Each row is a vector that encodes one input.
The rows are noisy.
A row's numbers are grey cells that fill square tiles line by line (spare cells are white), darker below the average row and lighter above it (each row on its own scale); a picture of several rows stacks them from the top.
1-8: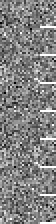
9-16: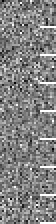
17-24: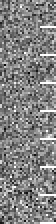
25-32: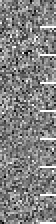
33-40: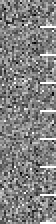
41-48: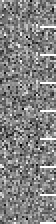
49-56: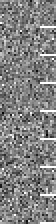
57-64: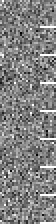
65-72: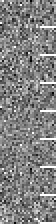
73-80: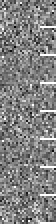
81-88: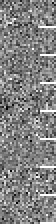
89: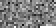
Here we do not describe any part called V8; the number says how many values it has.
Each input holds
either a point on a 7-point line, or a node of a 9-node tree and a value of V8.
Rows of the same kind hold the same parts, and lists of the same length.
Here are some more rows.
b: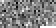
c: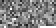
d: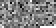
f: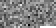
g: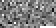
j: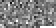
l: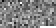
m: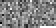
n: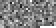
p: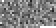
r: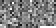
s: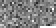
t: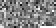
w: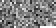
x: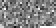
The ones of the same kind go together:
b, f, g, p, w
c, d, j, l, m, n, r, s, t, x

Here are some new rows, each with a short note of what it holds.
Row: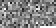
a point on a 7-point line
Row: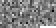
a node of a 9-node tree and a value of V8
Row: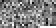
a point on a 7-point line
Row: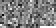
a point on a 7-point line
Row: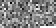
a point on a 7-point line
